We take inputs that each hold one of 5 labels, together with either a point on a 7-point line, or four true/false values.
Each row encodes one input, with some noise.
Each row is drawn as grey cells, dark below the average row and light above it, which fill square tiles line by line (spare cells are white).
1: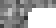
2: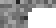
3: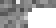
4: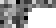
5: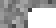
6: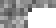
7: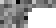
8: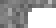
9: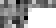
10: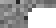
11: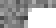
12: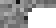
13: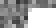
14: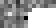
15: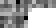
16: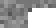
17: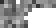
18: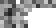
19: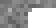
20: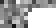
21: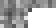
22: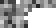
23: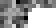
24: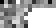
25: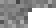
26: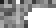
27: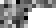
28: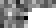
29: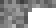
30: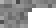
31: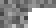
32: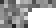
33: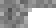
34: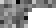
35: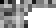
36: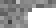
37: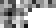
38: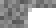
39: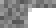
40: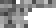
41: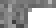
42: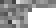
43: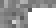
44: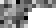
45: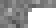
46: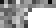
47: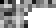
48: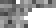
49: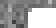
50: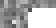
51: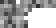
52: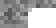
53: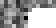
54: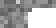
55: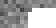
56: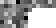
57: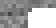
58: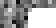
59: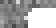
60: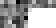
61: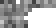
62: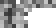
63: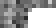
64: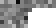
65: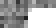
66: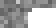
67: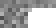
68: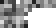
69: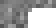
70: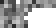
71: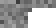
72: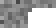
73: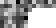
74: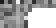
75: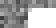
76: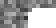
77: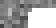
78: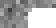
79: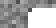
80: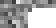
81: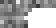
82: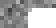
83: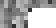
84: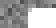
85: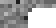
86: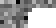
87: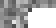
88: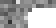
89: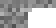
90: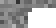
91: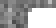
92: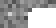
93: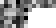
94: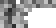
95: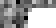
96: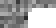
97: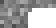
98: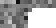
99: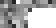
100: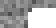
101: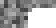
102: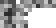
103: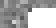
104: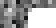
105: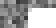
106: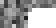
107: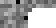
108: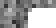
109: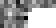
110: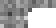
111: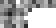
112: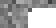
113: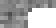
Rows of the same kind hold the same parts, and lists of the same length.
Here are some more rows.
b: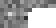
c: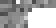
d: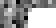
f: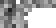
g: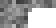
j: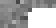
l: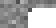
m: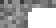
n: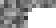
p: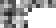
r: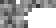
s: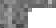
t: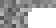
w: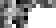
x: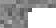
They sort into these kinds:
b, j, l, t
c, d, f, g, m, n, p, r, s, w, x

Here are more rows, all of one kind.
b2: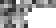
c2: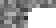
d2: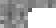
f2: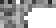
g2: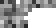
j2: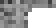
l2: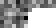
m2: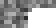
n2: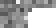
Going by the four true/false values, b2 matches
c2 and m2.
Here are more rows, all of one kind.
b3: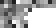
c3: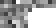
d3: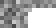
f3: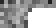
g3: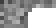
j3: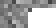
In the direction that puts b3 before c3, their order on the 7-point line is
f3, j3, b3, g3, d3, c3.
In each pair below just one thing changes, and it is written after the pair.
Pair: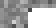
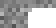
the label
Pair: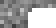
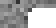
the label
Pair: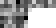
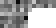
the place on the 7-point line
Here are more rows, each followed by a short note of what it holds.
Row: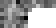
one of 5 labels and a point on a 7-point line
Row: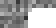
one of 5 labels and a point on a 7-point line
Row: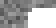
one of 5 labels and four true/false values
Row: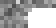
one of 5 labels and four true/false values
